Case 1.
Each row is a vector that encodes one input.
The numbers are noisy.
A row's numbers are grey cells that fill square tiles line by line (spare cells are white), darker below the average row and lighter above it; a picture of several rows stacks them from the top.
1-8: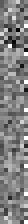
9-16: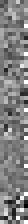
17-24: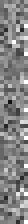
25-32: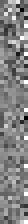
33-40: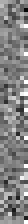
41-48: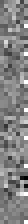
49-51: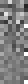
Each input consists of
a list of up to two points on a 6-point line.
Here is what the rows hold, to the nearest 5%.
All of them are lists of up to two points on a 6-point line: about 10% are empty, 50% hold one and 40% two.
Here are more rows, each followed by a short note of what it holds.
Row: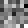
the empty list
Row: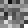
a list of one item
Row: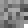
a list of one item
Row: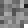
the empty list
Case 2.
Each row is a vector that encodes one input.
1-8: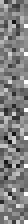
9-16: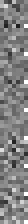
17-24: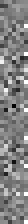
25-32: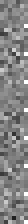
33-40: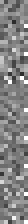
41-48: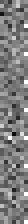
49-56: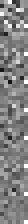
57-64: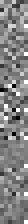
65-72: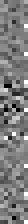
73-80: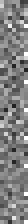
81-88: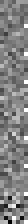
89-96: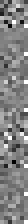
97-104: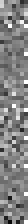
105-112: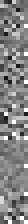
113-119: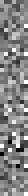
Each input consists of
either a fixed value, or a node of a 7-node tree and a true/false value.
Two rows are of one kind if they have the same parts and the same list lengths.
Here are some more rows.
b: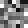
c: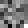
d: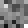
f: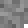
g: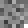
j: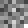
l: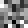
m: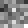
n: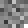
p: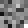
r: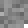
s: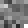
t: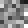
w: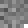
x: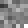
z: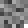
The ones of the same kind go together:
b, l, t
c, d, f, g, j, m, n, p, r, s, w, x, z

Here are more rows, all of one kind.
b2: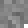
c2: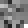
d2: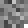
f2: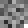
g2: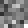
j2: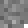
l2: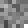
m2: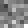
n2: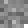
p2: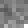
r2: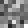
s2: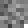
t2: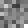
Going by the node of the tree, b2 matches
c2 and l2.
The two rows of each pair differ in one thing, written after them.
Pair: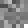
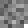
the node of the tree
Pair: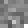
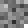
the node of the tree
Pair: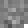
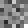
the true/false value
